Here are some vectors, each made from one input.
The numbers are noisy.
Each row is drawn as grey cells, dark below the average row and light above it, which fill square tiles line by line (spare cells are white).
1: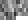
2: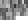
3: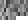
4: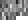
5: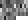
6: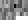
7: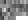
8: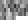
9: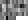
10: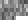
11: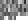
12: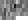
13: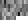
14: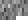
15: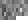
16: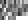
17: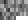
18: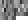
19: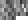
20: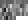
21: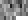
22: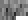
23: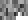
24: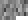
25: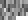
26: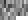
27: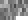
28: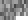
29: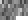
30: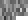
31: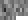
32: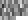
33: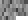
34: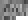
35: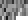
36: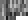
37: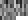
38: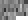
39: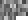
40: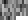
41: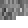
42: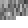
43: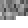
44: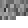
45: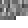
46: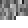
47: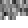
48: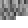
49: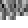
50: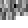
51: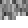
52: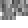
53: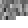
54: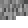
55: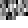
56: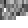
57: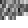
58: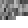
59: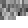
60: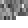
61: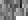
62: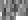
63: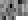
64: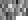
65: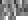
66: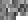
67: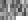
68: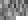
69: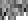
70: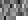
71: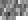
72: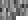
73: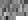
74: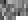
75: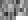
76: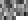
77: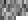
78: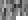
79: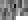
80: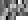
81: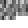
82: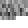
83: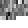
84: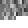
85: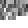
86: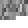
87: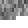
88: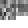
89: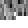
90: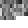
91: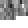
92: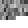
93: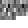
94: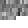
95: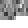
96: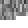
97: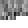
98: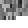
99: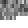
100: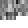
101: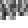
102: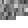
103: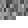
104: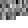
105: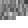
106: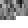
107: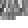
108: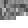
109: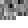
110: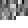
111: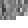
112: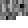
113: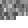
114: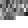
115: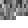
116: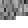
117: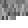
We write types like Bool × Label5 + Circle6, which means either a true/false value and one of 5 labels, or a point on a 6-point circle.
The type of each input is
Label6 × (Label6 + Line4).
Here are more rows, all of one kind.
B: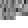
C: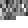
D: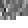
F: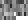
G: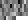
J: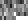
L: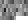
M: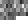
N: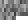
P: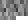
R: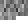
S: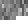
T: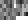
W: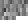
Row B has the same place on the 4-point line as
L, S and W.
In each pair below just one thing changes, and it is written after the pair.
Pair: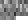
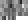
the place on the 4-point line
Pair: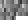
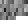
the place on the 4-point line
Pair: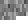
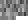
the place on the 4-point line
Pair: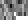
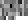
the label
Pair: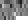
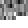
the label
